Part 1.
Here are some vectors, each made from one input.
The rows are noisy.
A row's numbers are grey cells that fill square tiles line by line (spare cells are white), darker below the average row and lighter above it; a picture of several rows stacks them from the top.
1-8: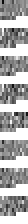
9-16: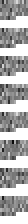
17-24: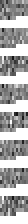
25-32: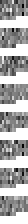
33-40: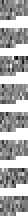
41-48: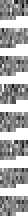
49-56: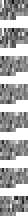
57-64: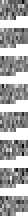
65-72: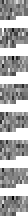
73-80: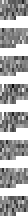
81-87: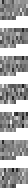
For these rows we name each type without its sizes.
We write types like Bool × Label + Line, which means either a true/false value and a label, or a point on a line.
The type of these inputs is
Circle.
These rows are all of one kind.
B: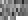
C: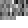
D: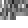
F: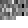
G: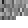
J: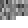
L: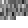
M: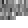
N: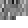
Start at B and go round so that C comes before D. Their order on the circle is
B, C, F, J, M, G, N, D, L.
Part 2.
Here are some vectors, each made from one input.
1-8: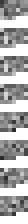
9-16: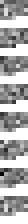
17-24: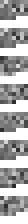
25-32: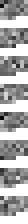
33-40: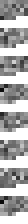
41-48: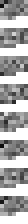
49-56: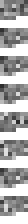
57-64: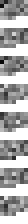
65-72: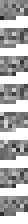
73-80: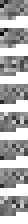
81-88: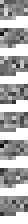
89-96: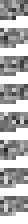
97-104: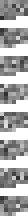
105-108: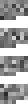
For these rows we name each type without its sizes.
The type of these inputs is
Circle.
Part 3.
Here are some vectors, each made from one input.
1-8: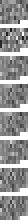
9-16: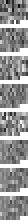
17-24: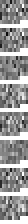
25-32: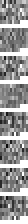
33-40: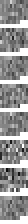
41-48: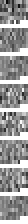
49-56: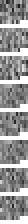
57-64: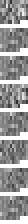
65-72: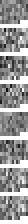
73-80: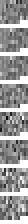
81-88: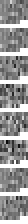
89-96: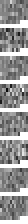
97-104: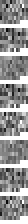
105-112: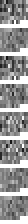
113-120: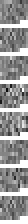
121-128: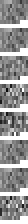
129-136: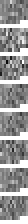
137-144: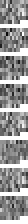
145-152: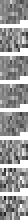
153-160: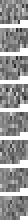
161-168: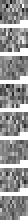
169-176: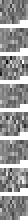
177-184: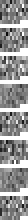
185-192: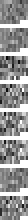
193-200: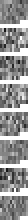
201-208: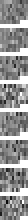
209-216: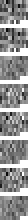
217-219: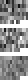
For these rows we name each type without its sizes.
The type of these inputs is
Tree.
